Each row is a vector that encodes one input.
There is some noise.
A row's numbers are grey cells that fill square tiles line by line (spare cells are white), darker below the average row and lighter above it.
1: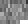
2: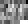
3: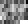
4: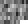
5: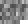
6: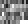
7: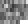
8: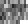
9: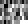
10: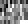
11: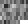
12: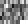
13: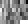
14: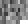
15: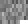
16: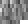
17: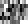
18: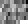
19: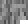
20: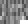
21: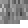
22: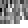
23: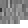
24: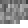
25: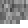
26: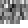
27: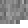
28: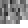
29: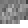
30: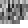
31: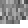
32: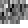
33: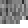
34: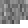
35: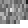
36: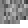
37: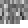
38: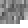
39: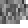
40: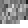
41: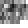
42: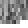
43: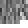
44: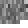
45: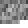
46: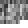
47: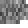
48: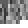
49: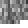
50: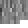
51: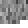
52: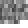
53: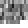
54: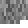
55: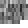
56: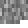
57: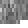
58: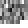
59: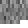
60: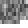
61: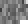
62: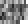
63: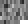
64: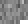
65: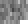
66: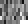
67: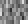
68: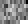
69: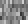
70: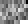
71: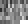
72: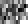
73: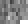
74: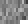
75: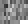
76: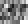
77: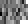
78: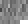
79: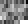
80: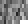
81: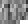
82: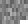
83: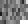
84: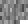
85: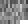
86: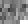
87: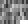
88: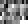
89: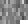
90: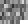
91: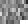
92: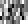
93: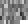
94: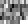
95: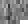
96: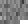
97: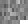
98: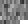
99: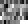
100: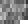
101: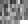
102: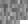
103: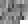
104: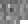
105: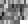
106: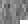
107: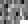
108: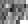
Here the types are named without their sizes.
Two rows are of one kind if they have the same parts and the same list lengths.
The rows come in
2 kinds.
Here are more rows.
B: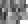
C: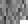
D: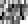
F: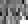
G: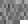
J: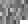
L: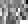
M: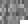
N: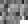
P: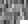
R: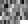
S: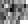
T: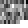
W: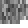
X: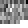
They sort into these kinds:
B, D, J, L, S, X
C, F, G, M, N, P, R, T, W

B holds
a point on a line and three true/false values.
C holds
a point on each of two lines.
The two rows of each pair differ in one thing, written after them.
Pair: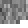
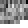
one of the three true/false values
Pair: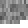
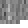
one of the three true/false values
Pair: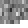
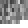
the place on the line
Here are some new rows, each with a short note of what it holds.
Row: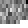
a point on a line and three true/false values
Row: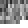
a point on a line and three true/false values
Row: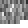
a point on a line and three true/false values
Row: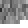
a point on a line and three true/false values
